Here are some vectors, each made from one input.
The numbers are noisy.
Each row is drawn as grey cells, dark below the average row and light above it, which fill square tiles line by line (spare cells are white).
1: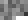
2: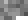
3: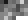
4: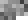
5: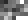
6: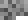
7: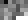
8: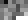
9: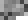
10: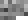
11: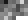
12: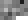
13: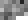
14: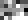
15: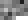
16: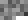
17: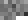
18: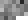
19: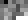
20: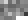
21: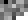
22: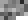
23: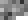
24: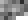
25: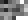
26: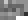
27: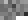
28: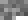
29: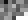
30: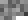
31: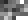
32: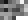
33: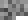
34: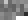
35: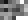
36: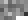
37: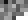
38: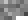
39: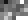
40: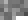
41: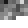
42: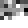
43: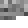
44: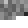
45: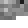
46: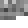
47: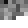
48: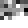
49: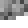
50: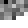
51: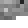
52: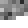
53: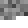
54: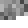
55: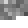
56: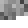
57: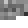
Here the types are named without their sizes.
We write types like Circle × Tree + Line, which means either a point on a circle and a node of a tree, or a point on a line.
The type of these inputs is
List(Line).
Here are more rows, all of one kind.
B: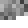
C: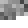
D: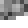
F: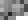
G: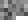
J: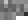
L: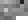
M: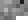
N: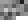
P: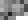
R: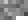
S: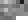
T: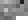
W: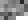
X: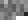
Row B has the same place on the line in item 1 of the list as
C, D, F and P.
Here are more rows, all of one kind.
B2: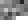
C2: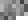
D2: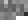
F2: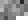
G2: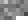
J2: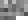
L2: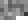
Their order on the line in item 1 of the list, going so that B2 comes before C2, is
J2, D2, L2, G2, B2, F2, C2.
